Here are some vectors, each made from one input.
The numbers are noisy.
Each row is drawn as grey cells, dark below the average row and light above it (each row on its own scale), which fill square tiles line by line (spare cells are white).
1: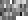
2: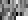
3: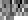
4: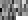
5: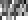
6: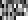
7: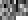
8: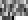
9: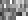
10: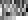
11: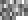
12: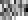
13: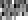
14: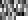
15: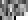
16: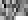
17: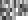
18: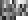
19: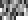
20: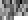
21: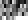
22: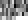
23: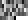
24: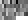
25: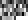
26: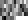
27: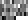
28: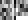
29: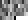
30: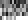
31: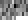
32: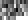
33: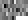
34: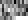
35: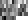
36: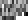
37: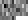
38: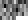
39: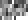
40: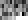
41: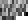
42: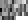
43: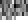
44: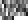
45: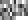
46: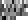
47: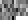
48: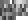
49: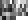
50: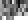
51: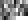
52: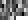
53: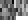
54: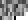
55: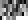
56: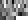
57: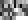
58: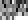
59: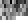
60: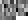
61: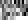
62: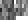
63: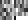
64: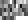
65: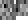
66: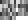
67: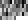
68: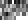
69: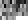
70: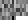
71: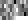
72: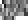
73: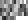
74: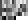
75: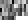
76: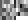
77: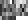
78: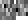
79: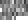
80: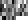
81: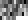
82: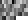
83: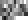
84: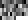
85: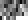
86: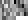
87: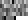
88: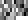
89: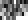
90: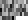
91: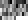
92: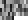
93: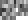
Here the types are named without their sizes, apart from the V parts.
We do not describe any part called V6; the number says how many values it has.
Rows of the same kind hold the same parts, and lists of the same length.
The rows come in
2 kinds.
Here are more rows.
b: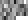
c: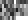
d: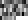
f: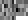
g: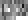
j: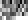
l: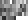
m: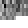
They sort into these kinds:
b, d, g, l
c, f, j, m

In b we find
a true/false value and a value of V6.
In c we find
a point on a line and a true/false value.
